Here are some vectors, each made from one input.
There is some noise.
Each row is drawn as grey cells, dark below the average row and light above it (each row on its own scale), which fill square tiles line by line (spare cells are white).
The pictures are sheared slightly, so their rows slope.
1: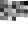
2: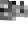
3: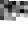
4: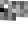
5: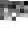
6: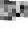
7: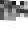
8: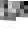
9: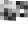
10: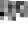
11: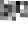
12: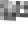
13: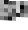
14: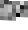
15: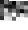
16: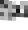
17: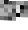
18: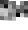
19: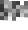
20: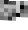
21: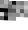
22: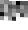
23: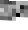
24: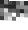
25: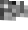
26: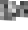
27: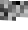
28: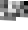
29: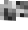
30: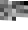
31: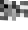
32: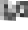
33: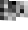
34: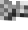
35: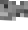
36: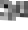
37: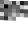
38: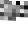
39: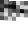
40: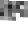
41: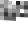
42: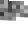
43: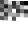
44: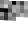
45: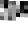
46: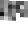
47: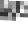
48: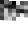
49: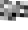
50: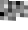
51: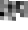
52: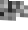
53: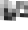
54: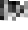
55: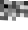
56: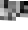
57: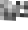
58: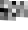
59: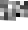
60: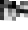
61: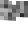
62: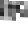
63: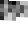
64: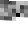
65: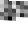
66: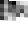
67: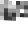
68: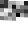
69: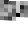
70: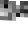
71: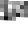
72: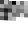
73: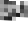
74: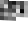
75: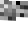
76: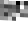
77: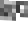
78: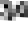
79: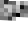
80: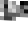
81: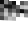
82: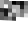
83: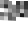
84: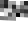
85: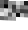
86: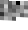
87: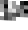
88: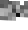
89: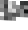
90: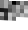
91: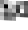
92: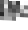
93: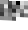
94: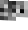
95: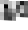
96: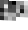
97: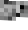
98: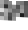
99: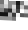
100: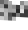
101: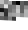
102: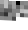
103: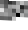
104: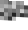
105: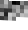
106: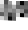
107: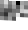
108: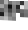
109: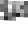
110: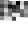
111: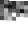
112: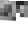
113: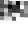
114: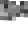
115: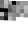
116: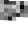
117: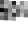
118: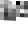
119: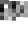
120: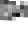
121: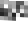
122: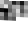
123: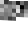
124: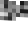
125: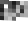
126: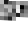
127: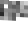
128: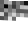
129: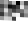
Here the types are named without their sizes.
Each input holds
four true/false values.
